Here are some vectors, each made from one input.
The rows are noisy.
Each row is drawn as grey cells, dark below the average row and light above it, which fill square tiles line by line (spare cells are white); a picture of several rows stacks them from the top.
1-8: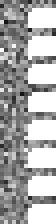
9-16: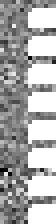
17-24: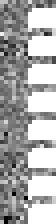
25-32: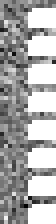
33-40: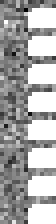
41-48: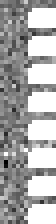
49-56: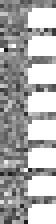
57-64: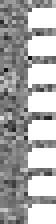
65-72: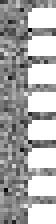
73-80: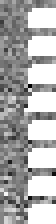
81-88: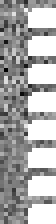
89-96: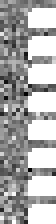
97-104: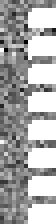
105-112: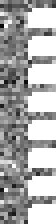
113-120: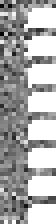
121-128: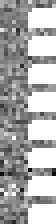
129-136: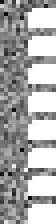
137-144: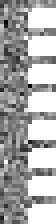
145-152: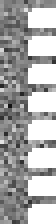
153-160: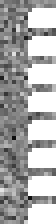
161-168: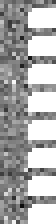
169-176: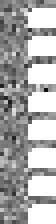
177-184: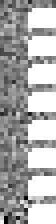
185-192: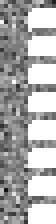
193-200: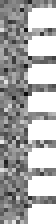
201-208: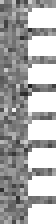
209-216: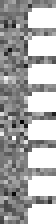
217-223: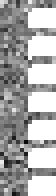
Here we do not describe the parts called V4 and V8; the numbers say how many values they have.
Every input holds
a true/false value and a value of V8, together with either a point on a 10-point line, or a value of V4.
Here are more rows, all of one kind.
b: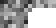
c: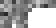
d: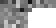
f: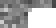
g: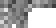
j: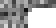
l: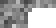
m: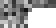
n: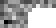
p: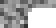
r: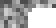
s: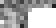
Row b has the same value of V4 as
d and l.
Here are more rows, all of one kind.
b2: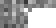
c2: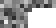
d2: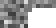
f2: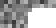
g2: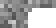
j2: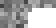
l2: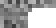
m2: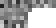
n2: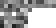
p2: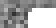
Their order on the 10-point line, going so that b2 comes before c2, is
d2, n2, g2, b2, j2, l2, c2, m2, p2, f2.
